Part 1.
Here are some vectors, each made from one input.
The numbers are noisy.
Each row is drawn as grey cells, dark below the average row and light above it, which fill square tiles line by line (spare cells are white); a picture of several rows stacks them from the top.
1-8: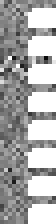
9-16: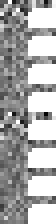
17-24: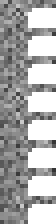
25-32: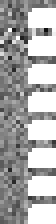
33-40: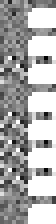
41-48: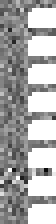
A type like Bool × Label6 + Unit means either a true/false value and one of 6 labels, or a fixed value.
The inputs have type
Tree8 + Unit.
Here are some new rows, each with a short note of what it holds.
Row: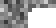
a node of an 8-node tree
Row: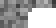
a node of an 8-node tree
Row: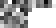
a fixed value
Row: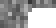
a node of an 8-node tree
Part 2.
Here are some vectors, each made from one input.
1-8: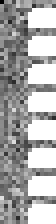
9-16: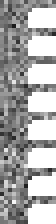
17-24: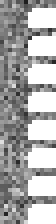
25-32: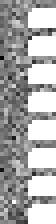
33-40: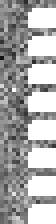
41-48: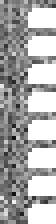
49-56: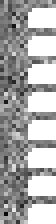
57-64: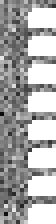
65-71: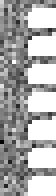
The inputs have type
Tree12.
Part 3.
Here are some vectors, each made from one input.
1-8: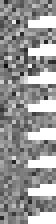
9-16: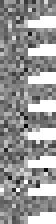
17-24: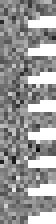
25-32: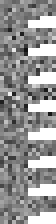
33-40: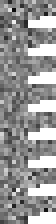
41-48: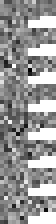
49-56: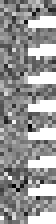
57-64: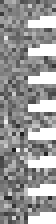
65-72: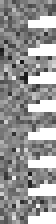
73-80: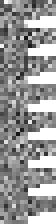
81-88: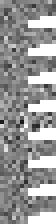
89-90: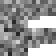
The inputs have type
Line9.
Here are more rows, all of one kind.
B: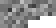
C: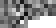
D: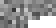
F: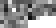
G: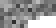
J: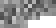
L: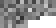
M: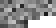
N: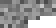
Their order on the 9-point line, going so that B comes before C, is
M, D, J, G, N, B, F, C, L.
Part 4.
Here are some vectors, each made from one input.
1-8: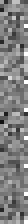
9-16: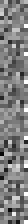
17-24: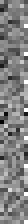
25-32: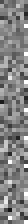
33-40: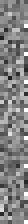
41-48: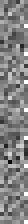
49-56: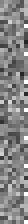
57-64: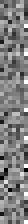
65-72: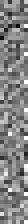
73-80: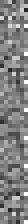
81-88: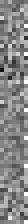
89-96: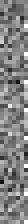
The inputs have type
Tree8.
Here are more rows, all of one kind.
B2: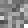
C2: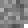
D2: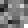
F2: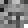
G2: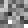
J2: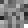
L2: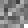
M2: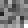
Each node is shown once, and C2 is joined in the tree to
B2, D2, L2 and M2.
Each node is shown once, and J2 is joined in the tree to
L2.
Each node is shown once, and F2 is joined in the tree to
D2.
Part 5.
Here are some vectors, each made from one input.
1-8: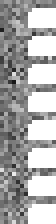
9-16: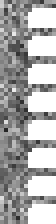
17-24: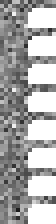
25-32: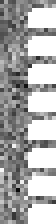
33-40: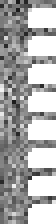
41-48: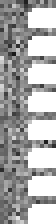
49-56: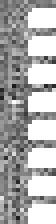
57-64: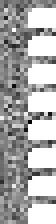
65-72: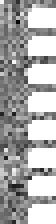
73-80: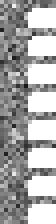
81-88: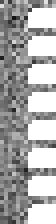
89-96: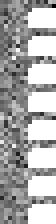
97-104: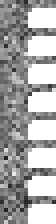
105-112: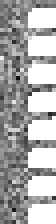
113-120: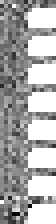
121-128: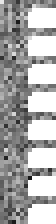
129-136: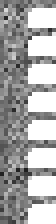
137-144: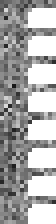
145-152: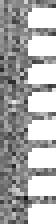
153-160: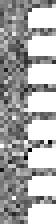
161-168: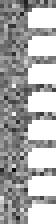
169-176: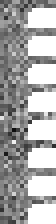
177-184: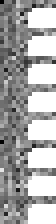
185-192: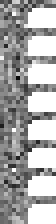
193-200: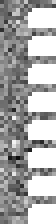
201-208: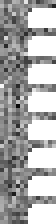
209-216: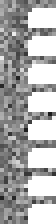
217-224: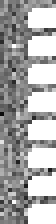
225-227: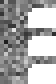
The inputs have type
Tree12.
